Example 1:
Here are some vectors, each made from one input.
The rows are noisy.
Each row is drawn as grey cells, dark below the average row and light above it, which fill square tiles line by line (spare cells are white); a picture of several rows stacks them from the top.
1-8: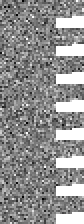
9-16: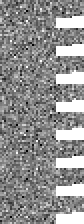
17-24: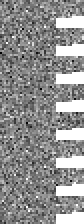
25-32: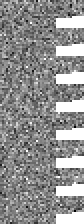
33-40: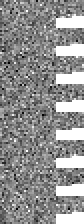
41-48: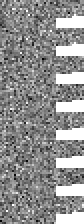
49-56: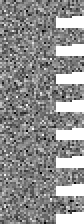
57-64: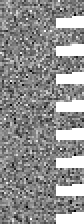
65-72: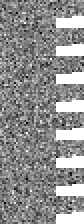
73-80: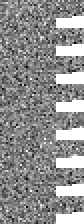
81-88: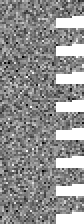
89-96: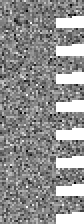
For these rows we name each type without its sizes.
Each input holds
a node of a tree, together with either a fixed value, or three true/false values.
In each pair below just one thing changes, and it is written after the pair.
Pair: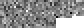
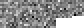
the node of the tree
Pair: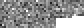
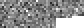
one of the three true/false values
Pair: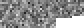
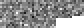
one of the three true/false values
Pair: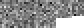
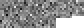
the node of the tree
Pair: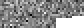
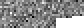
one of the three true/false values
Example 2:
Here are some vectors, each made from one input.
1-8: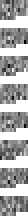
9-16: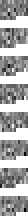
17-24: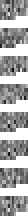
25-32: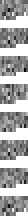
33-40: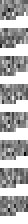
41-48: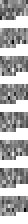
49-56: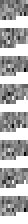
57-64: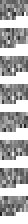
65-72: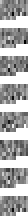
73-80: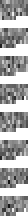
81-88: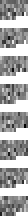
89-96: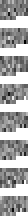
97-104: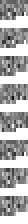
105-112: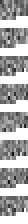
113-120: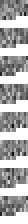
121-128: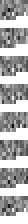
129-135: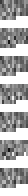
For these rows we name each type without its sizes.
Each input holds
a label and a true/false value.
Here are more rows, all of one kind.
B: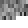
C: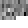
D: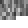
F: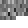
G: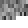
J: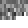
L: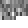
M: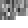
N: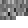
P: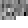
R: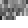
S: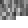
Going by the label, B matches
G and M.
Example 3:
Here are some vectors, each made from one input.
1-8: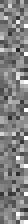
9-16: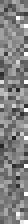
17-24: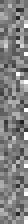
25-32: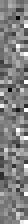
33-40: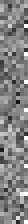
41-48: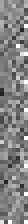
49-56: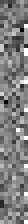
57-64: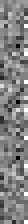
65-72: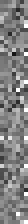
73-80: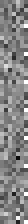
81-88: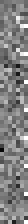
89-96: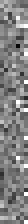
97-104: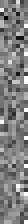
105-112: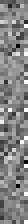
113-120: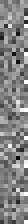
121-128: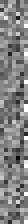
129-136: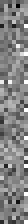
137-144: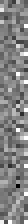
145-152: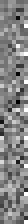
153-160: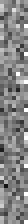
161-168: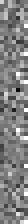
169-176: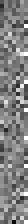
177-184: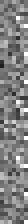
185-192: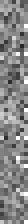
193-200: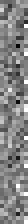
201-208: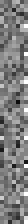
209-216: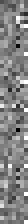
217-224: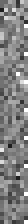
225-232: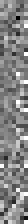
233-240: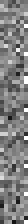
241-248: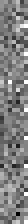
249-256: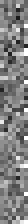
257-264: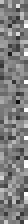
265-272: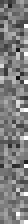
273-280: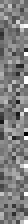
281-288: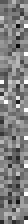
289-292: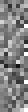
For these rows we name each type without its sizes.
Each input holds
either a point on a line, or four true/false values.
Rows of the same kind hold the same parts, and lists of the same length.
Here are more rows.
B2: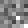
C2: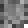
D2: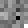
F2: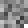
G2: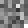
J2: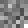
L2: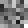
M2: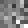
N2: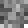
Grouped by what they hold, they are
B2, D2, G2, J2, M2
C2, F2, L2, N2

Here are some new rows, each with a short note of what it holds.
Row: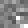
a point on a line
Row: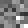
a point on a line
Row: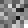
a point on a line
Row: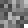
four true/false values
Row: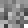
four true/false values
